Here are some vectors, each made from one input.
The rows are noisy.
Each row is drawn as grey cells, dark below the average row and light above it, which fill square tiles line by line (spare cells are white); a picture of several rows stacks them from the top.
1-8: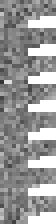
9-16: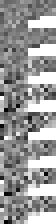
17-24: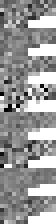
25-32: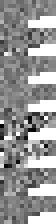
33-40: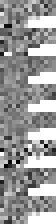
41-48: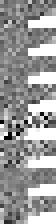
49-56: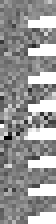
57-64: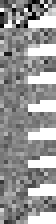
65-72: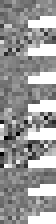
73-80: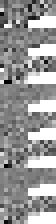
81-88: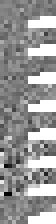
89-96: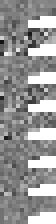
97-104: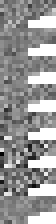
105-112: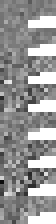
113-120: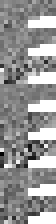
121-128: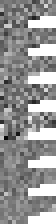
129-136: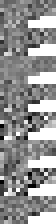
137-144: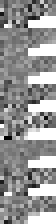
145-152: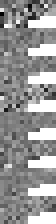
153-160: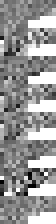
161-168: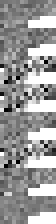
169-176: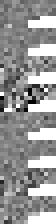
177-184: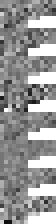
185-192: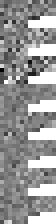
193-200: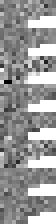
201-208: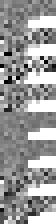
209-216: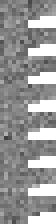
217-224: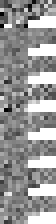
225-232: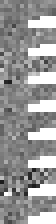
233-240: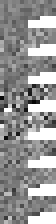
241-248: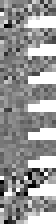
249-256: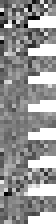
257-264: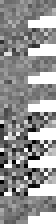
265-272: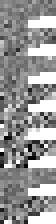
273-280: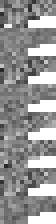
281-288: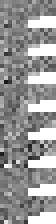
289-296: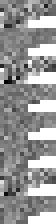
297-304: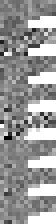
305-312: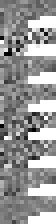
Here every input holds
a point on an 11-point line, together with either a fixed value, or a node of a 10-node tree.
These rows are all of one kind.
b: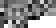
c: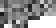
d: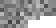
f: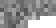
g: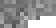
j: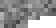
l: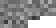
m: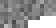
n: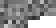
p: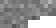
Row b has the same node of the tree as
f, m and n.
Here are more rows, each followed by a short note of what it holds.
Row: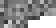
a point on an 11-point line and a node of a 10-node tree
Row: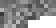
a point on an 11-point line
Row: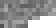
a point on an 11-point line
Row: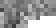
a point on an 11-point line and a node of a 10-node tree
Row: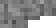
a point on an 11-point line and a node of a 10-node tree
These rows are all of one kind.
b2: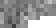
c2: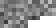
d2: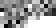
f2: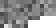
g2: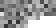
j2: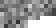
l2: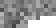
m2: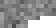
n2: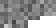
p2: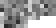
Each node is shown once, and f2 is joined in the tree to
n2.
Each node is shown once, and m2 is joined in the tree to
j2, l2 and p2.
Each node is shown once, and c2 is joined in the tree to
b2.
